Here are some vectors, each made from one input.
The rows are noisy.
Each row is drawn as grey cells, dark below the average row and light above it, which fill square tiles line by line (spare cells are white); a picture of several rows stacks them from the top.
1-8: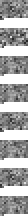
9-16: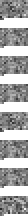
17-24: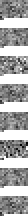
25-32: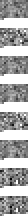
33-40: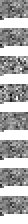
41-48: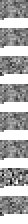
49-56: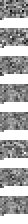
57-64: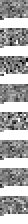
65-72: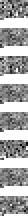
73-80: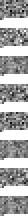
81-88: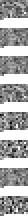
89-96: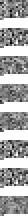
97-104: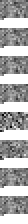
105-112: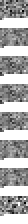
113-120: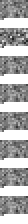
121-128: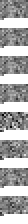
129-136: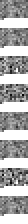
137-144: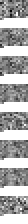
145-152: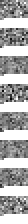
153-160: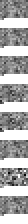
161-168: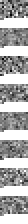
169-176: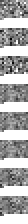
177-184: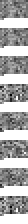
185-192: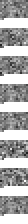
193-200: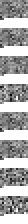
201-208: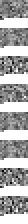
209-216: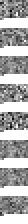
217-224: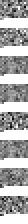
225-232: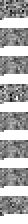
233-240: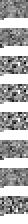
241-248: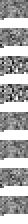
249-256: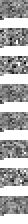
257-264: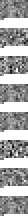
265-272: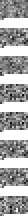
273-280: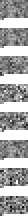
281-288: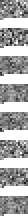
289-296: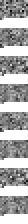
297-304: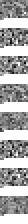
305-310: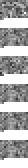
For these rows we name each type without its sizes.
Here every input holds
a point on a line.
